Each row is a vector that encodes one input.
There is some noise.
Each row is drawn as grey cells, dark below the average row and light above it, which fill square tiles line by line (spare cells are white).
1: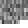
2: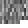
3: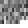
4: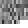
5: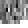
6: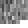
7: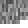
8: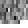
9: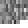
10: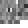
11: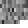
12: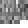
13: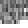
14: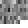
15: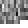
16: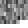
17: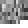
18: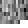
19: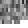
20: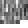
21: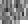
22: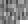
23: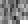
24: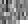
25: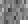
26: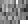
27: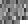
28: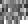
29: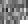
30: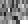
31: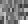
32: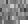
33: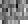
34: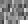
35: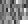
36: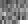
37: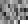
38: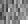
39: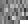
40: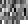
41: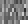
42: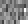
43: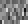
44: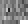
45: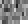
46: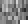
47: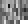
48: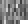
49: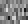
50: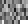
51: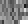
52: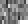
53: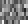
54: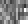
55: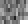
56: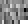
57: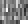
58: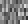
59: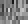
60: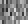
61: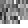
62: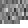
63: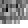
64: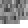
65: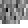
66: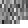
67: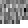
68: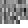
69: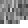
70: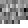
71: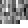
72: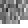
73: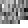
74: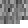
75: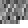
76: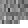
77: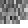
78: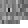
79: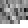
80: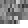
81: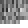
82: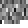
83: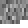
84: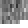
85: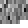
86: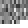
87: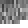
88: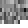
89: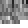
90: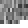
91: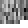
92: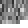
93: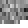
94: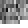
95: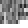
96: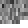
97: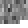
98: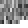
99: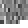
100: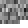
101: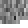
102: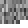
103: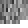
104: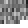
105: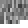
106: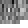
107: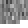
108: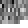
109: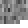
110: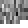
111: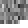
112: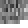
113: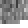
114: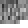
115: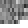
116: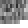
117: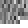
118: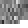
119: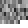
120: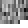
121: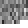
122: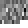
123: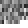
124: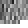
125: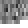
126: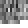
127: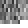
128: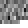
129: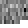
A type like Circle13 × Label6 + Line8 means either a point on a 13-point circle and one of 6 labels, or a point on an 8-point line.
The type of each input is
(Bool × Bool × Bool + Line9) × Line6.
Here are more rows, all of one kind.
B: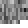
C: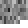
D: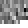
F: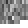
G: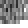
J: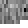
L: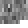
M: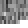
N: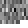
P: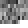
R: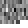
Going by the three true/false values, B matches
C and L.
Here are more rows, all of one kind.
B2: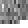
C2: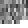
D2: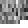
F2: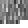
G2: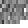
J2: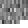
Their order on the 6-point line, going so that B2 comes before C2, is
D2, F2, B2, J2, G2, C2.
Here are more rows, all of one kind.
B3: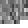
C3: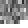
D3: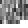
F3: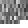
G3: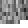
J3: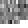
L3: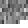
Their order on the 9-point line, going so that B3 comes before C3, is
F3, B3, G3, J3, C3, L3, D3.
